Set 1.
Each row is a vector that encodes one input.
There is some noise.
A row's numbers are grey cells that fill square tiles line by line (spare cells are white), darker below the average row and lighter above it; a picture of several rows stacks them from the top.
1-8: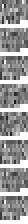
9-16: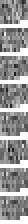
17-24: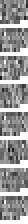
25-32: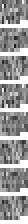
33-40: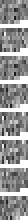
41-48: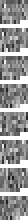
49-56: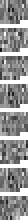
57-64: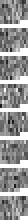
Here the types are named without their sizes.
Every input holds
a node of a tree.
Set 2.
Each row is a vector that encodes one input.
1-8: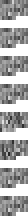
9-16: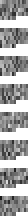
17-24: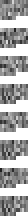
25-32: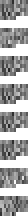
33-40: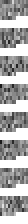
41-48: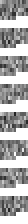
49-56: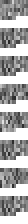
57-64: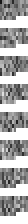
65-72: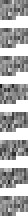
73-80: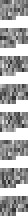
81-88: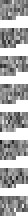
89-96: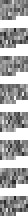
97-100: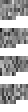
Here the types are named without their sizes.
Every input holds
a point on a circle.
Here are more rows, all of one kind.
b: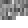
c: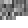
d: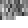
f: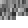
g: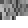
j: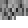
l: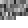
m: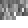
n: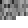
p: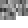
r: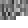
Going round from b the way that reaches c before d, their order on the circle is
b, j, p, f, l, c, r, n, m, d, g.
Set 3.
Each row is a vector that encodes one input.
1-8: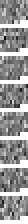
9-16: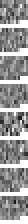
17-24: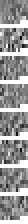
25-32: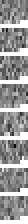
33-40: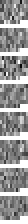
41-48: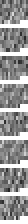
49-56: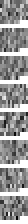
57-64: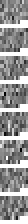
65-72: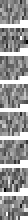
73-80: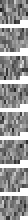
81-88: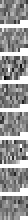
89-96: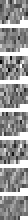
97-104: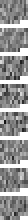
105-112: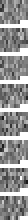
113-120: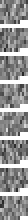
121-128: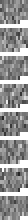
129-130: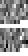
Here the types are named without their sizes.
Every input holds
a point on a line.
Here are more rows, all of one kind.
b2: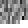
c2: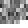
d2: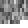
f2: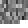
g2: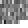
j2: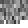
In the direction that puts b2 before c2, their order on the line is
j2, d2, b2, c2, f2, g2.
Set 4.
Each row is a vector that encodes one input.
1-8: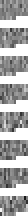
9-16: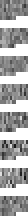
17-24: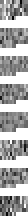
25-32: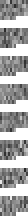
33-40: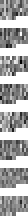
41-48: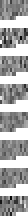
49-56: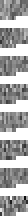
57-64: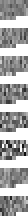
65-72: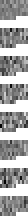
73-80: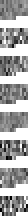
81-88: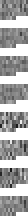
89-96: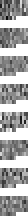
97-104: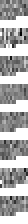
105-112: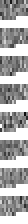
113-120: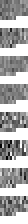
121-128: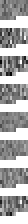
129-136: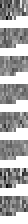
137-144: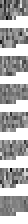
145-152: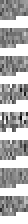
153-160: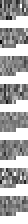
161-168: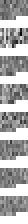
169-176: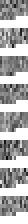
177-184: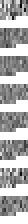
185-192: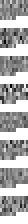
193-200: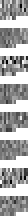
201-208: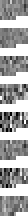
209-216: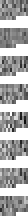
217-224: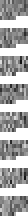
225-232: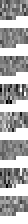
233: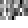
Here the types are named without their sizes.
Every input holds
a point on a circle.
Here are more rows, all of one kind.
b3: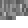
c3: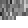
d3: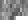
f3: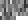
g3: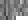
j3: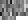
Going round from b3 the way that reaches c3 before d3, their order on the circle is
b3, f3, g3, c3, j3, d3.
